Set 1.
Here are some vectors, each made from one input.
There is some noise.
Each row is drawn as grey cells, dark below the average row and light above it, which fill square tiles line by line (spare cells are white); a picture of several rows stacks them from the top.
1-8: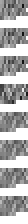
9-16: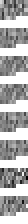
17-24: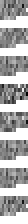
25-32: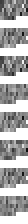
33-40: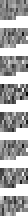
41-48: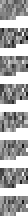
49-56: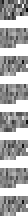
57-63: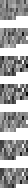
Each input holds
a point on a 7-point line.
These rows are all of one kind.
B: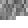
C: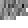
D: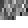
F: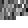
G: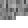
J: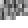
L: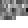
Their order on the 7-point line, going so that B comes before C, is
F, D, L, G, B, C, J.
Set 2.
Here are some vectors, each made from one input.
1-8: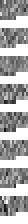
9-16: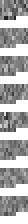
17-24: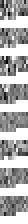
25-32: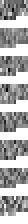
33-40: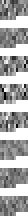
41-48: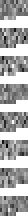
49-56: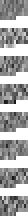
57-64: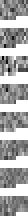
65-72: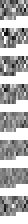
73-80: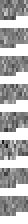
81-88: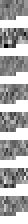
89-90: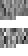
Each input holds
one of 7 labels.
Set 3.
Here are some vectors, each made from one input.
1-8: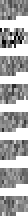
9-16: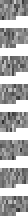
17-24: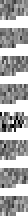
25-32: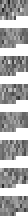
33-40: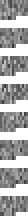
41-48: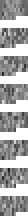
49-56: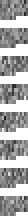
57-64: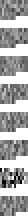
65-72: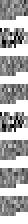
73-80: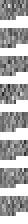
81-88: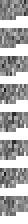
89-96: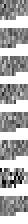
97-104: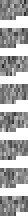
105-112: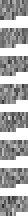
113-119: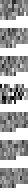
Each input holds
either a fixed value, or a point on a 4-point line and a point on a 6-point line.
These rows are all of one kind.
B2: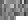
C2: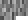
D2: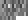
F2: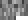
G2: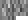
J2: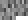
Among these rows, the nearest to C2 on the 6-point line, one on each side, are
B2 and G2.
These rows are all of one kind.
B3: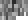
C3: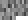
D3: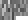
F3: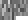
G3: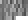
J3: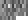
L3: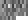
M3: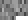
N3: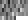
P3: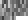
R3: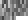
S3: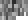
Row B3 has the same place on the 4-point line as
N3 and S3.
